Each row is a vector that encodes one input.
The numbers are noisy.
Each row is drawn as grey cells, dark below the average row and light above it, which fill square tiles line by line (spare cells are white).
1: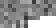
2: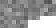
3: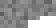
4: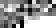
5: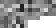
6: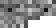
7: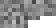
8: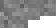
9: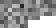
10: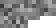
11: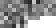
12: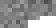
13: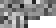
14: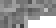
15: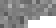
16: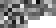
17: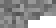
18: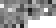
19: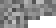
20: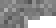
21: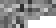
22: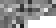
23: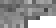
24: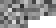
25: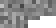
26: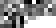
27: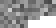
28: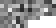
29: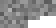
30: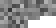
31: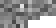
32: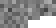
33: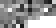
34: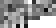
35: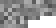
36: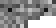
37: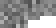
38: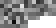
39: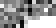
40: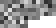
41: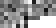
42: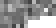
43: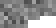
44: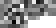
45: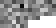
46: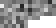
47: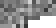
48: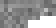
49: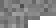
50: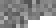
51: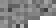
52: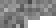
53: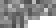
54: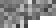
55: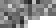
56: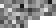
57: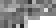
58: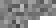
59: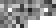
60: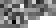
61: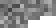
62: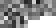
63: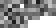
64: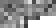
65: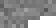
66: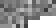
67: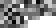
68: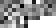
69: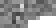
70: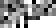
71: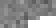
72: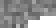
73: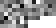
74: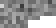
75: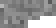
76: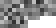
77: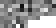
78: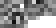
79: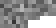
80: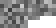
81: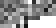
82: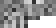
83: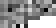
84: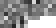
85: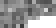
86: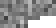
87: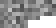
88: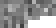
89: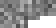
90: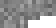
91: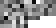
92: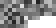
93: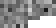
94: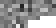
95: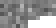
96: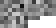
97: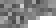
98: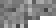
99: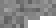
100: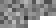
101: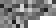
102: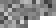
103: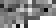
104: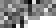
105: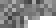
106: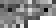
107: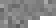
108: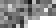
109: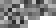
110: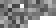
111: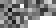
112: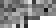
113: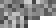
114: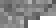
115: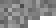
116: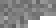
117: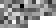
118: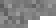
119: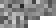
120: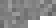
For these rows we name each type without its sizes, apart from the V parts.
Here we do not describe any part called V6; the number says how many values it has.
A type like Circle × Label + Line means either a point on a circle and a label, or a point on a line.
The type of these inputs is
List(Line) × V6.
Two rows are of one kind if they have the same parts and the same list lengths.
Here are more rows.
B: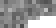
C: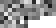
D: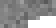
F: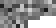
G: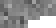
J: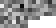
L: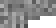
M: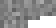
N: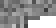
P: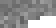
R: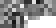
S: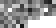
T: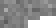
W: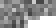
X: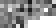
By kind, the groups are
B, C, R, S, W
D, J, L, N, X
F, G, M, P, T

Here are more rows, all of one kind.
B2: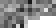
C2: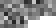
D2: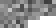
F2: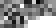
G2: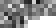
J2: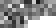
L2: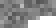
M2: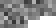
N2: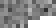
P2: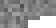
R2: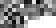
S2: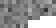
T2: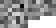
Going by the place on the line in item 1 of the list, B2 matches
G2, J2, L2 and P2.
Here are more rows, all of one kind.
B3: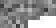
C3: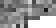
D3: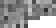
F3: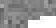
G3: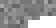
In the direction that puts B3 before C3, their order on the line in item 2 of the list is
F3, D3, B3, C3, G3.
